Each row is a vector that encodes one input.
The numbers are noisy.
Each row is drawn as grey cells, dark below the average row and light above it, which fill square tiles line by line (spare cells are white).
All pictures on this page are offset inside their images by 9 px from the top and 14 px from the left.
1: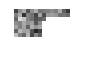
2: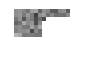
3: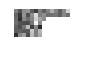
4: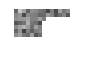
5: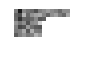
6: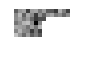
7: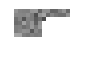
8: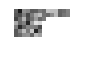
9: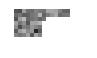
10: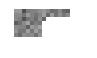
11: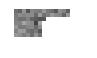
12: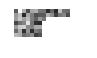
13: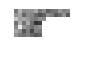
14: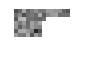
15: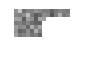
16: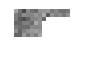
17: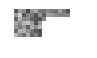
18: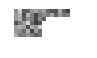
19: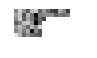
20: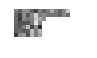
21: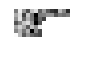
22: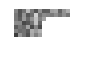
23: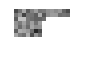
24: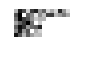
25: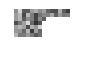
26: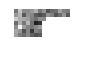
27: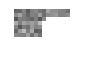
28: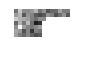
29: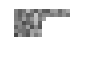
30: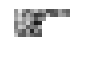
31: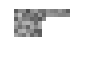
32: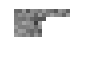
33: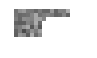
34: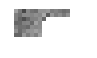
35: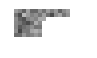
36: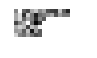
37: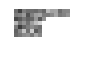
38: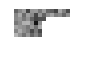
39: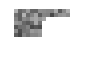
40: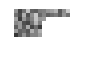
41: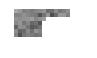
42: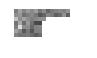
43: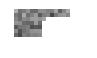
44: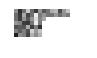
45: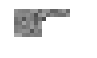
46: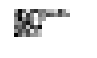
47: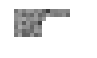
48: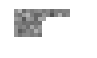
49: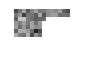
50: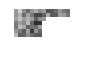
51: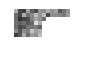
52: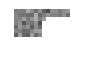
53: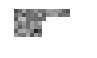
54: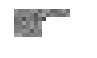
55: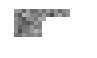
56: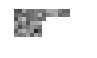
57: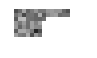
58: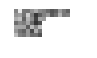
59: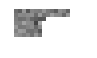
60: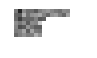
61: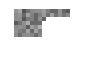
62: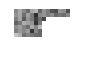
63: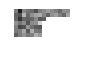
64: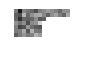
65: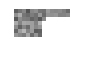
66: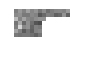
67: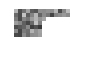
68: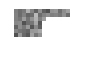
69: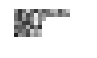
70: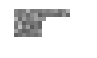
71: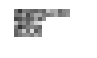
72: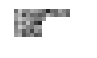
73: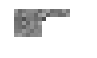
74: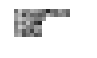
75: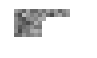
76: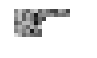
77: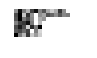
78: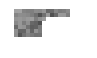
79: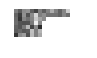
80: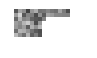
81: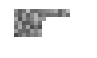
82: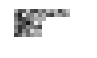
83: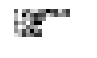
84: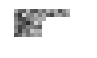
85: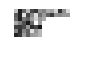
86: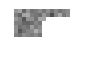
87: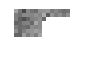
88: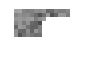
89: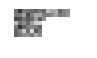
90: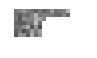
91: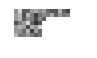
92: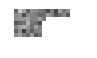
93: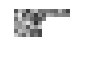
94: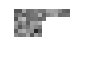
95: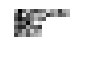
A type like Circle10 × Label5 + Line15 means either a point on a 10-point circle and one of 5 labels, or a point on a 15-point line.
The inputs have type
Line10.
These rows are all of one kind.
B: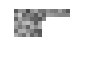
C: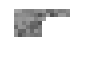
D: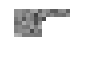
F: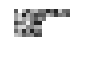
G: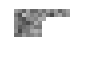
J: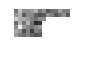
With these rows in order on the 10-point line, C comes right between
G and J.
